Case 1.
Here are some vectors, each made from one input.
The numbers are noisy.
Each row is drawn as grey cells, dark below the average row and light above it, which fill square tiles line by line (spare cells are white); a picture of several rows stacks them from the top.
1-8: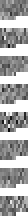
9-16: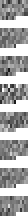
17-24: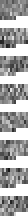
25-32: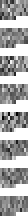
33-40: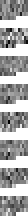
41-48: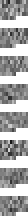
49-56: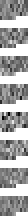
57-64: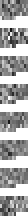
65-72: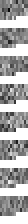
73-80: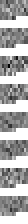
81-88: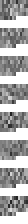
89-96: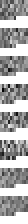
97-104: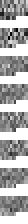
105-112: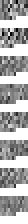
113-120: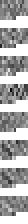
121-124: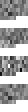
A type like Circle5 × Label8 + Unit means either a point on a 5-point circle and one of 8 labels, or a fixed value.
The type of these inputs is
Bool × Bool × Bool + Unit.
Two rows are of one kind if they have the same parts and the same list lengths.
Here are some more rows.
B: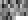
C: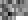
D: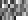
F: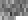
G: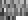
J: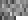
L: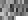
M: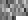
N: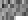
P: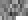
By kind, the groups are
B, C, D, F, J, L, M, N, P
G

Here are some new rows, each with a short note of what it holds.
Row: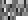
a fixed value
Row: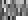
a fixed value
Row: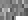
three true/false values
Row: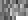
three true/false values
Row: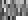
a fixed value
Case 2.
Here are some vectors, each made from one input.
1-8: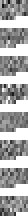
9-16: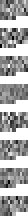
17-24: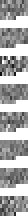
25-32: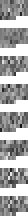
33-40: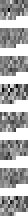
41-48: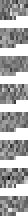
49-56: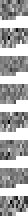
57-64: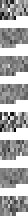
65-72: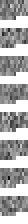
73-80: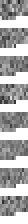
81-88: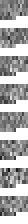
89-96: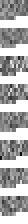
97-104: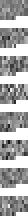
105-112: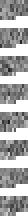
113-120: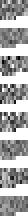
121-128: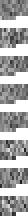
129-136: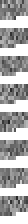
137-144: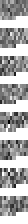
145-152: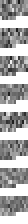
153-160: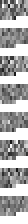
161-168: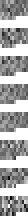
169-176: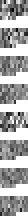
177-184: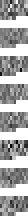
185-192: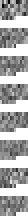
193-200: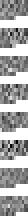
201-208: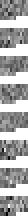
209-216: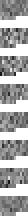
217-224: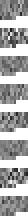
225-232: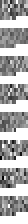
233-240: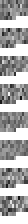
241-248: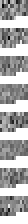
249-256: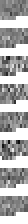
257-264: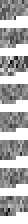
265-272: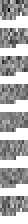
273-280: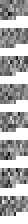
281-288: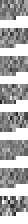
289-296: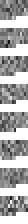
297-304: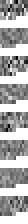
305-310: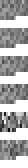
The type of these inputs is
Bool × Bool × Bool + Unit.
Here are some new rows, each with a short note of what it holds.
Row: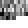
a fixed value
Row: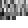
a fixed value
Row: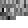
a fixed value
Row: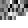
three true/false values
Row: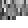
a fixed value
